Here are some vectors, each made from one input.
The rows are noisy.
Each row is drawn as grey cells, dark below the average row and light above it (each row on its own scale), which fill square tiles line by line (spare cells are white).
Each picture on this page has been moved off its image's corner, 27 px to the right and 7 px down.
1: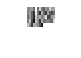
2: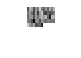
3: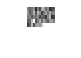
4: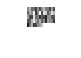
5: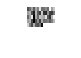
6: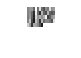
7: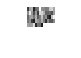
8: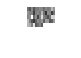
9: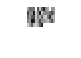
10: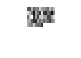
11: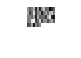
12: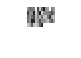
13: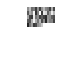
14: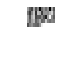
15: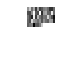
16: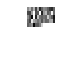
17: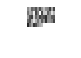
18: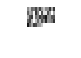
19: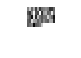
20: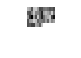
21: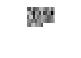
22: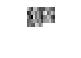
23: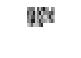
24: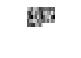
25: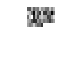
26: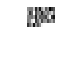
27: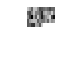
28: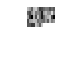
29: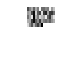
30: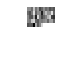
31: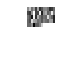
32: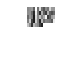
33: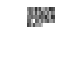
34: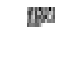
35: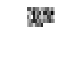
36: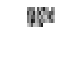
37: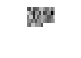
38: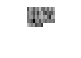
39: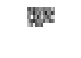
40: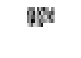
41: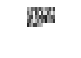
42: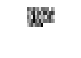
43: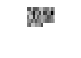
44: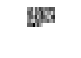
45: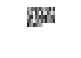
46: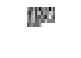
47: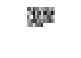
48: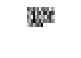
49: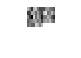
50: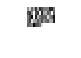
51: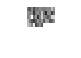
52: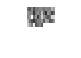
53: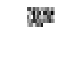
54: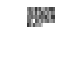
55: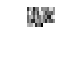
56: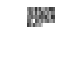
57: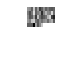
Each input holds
a node of an 8-node tree and a true/false value.
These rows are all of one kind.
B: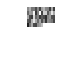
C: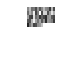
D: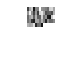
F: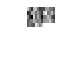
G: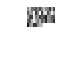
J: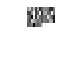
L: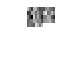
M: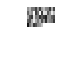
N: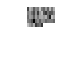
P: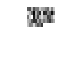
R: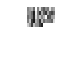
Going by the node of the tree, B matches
C, D, G and M.
